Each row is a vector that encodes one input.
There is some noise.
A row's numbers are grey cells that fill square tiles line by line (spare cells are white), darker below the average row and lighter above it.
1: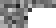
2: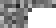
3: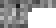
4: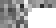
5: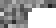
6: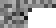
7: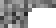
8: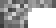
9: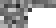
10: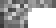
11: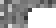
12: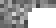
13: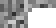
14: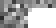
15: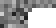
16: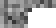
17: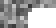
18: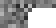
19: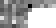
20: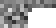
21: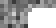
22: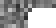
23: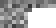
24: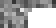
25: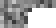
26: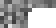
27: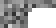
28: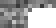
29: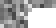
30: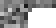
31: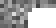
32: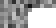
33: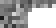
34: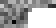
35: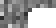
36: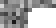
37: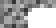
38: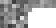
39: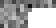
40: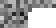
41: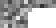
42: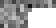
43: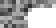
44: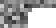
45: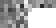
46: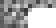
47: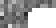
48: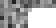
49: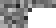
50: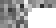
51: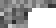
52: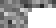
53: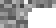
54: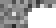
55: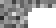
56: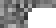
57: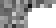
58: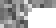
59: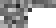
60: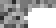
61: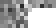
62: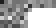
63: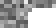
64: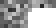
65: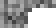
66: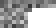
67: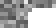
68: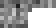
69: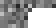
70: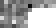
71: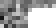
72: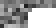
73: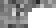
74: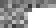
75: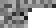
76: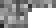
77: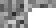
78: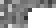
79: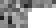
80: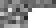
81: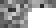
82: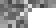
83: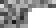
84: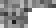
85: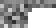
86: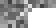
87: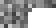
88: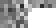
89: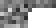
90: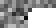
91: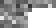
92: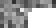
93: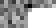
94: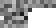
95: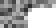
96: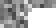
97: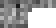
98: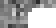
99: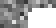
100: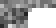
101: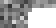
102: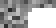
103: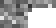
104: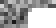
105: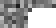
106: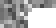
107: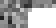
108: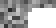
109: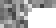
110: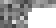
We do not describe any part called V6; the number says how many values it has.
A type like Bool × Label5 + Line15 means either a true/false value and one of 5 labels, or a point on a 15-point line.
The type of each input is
(Bool × Bool × Bool + List2(Line4)) × V6.
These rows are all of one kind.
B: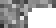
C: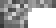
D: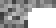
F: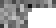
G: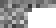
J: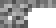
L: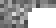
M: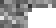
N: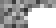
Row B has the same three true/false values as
C, D and L.
